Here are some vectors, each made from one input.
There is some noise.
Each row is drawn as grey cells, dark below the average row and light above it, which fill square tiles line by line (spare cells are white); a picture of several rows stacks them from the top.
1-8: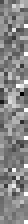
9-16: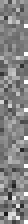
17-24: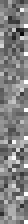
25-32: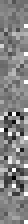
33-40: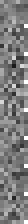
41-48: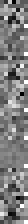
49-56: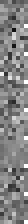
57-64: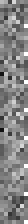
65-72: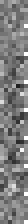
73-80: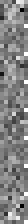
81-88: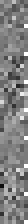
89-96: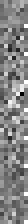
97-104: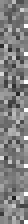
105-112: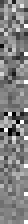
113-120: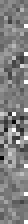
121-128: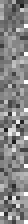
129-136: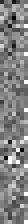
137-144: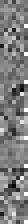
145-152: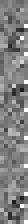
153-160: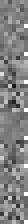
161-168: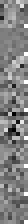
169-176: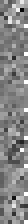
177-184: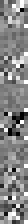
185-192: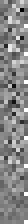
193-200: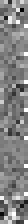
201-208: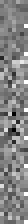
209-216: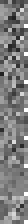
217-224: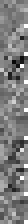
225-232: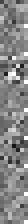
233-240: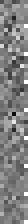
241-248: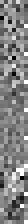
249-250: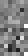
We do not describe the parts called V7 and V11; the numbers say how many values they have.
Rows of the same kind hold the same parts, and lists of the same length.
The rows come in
2 kinds.
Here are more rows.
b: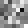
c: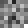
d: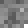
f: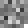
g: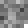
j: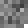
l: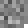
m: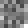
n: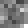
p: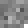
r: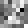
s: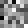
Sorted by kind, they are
b, c, d, n, r, s
f, g, j, l, m, p

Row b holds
a true/false value and a value of V7.
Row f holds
a point on a 6-point line, a true/false value and a value of V11.
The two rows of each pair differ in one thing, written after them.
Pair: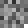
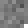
the value of V11
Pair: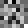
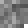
the value of V11
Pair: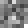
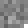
the true/false value
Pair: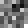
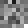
the true/false value
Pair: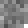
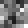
the place on the 6-point line
